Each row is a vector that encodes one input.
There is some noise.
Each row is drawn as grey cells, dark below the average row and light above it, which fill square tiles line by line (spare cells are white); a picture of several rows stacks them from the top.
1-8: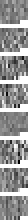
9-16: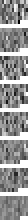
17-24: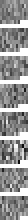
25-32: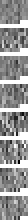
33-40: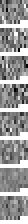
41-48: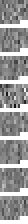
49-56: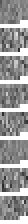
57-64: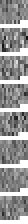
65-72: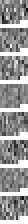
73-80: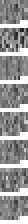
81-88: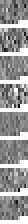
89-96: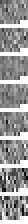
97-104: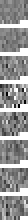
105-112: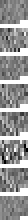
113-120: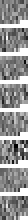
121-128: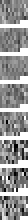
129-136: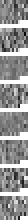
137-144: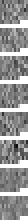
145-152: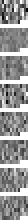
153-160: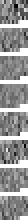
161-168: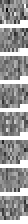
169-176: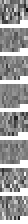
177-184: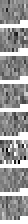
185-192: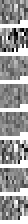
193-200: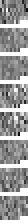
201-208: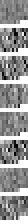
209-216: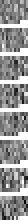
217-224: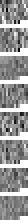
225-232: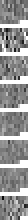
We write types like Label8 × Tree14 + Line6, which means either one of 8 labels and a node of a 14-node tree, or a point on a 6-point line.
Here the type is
(Line3 × Line6 + Unit) × Tree13 + Line8.
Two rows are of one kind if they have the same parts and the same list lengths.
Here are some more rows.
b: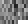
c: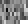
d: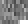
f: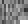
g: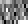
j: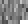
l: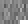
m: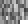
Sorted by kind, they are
b, c, g, j, l, m
d
f

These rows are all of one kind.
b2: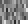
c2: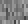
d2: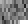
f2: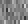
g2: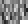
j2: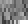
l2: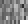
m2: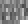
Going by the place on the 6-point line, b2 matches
l2 and m2.
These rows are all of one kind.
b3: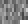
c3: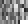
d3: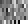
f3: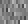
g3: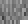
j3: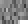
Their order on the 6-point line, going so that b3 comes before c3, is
j3, f3, b3, g3, c3, d3.
